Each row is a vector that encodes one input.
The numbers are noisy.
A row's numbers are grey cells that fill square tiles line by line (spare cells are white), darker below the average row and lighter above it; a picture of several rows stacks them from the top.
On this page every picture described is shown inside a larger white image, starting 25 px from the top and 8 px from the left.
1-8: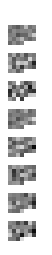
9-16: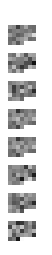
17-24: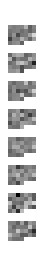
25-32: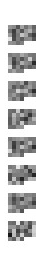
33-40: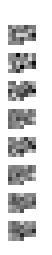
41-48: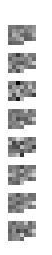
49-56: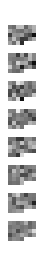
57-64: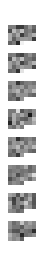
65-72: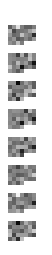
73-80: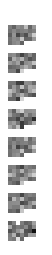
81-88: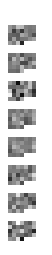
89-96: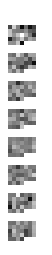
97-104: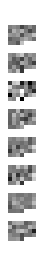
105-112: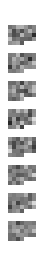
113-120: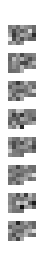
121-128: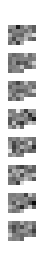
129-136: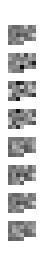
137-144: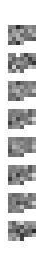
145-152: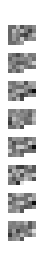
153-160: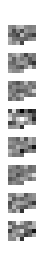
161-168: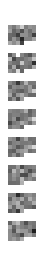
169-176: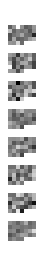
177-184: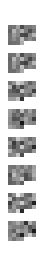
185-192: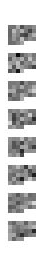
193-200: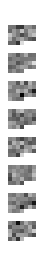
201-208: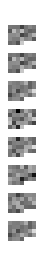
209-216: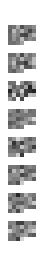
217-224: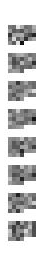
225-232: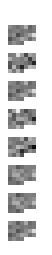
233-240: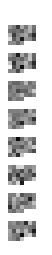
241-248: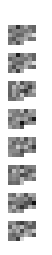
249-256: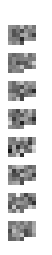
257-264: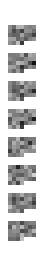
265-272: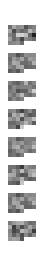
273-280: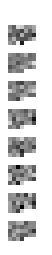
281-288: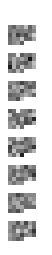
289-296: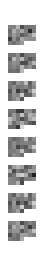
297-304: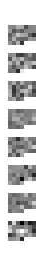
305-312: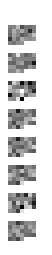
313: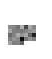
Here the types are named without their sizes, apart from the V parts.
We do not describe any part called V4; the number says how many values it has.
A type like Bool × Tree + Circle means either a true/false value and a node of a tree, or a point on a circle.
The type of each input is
List(Bool × V4).
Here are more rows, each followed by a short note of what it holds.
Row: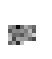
a list of one item
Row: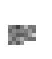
a list of one item
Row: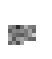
a list of one item
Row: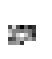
the empty list
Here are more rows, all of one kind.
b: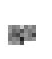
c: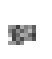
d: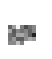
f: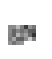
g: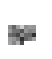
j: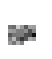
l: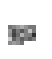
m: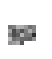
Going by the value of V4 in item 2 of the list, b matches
g and j.
